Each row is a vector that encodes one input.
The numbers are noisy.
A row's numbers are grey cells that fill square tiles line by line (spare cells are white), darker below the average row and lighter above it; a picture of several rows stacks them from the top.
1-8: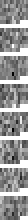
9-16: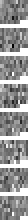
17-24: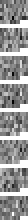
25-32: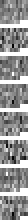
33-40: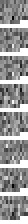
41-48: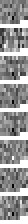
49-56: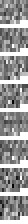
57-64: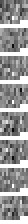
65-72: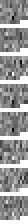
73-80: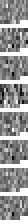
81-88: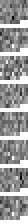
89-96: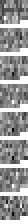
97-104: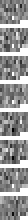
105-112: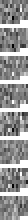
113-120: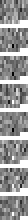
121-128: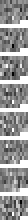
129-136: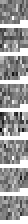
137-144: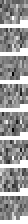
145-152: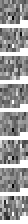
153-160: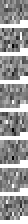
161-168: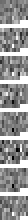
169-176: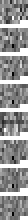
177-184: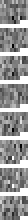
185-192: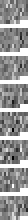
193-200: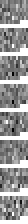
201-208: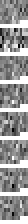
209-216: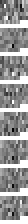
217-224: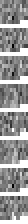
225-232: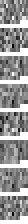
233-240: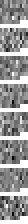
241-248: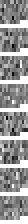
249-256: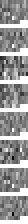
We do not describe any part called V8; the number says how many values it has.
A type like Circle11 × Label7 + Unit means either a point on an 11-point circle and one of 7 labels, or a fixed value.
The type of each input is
Bool × V8 + Line10.
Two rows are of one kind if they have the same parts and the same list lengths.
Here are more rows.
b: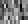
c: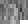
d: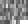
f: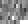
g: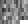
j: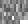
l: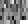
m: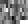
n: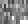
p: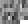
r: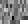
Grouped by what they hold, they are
b, c, d, f, g, j, n
l, m, p, r

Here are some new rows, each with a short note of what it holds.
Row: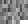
a true/false value and a value of V8
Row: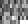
a true/false value and a value of V8
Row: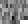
a point on a 10-point line
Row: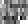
a point on a 10-point line
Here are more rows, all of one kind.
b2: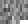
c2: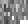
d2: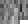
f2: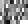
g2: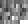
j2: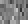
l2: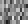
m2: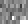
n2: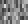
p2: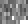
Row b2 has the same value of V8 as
c2, f2, l2 and n2.
